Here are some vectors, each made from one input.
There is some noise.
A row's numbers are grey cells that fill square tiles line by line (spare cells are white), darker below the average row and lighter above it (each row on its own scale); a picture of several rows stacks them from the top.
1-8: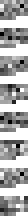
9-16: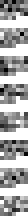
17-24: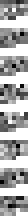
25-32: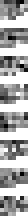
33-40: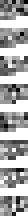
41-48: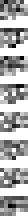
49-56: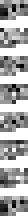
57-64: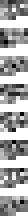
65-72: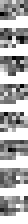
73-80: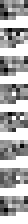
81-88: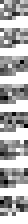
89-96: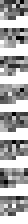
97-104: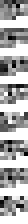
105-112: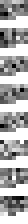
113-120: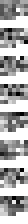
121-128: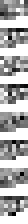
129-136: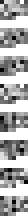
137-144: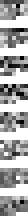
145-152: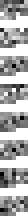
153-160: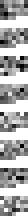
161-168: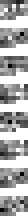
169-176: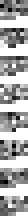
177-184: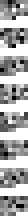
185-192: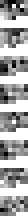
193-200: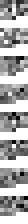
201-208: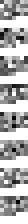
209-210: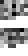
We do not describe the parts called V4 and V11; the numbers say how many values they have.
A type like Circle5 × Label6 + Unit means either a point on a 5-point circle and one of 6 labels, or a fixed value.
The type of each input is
Bool × Bool × Bool × Bool + (Tree8 + V4) × V11.
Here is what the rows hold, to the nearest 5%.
About 50% of them hold four true/false values. The rest hold a value of V11, together with either a node of an 8-node tree, or a value of V4.
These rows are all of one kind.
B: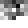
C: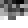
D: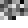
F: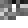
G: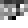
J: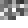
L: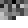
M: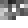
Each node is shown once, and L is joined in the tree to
C and D.
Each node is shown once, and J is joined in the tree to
F and M.
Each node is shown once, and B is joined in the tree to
G.
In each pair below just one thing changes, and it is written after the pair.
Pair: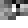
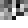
the value of V11
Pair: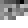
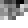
the node of the tree
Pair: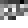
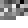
the value of V11
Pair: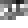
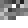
the node of the tree
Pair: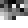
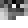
the value of V11
